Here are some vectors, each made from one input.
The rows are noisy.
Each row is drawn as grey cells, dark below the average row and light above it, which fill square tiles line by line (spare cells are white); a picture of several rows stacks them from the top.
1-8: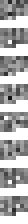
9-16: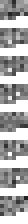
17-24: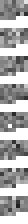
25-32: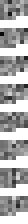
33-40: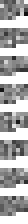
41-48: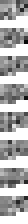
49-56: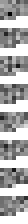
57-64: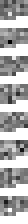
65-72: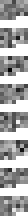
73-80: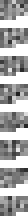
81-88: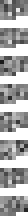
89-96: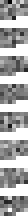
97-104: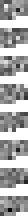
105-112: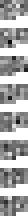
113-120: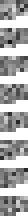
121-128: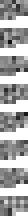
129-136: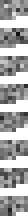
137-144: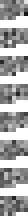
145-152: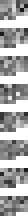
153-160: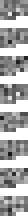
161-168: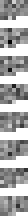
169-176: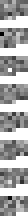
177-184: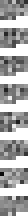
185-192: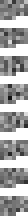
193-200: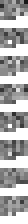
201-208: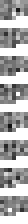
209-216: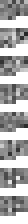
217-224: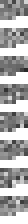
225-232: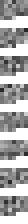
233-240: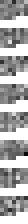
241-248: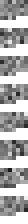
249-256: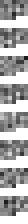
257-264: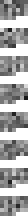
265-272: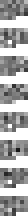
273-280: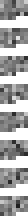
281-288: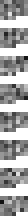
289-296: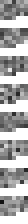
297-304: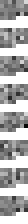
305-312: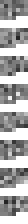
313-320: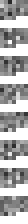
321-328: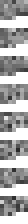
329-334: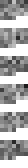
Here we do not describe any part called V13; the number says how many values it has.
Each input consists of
a list of up to two items, each a true/false value and a value of V13.
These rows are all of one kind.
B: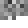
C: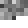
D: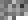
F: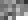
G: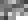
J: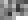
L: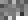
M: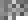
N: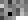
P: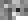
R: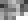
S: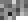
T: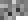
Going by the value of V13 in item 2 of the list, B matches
L and N.
